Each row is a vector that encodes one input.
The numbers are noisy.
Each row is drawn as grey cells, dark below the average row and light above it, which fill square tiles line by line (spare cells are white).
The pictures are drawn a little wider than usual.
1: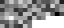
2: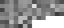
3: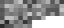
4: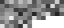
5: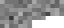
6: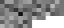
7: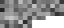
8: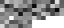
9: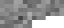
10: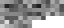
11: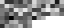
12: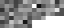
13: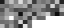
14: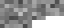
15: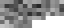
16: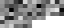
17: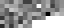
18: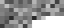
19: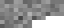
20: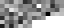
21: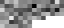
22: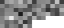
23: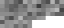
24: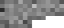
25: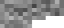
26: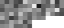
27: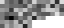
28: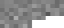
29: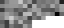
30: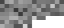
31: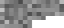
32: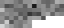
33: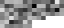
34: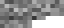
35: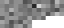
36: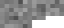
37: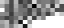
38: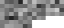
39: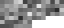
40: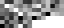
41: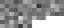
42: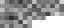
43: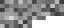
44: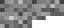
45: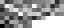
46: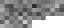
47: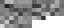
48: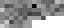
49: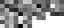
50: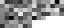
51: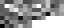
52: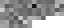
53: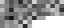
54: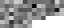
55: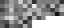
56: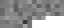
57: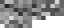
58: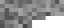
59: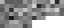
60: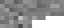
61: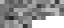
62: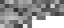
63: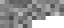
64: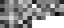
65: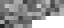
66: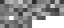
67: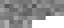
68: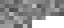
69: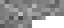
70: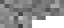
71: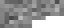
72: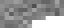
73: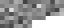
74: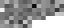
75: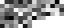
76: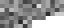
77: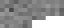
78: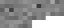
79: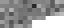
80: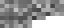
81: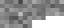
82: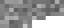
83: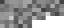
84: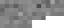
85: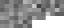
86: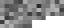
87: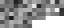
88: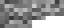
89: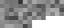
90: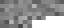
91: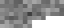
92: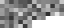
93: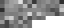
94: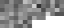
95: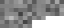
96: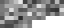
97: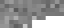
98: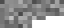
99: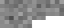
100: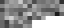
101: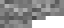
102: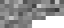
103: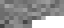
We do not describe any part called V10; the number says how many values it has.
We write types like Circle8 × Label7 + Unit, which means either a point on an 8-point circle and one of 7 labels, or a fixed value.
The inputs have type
(Bool × Label8 + Unit) × V10.
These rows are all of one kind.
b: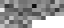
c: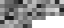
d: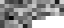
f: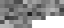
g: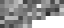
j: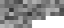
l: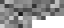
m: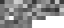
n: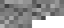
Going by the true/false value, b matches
g and j.
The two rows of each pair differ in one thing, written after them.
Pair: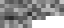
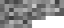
the true/false value
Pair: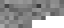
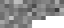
the label
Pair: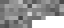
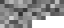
the true/false value
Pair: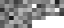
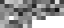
the true/false value
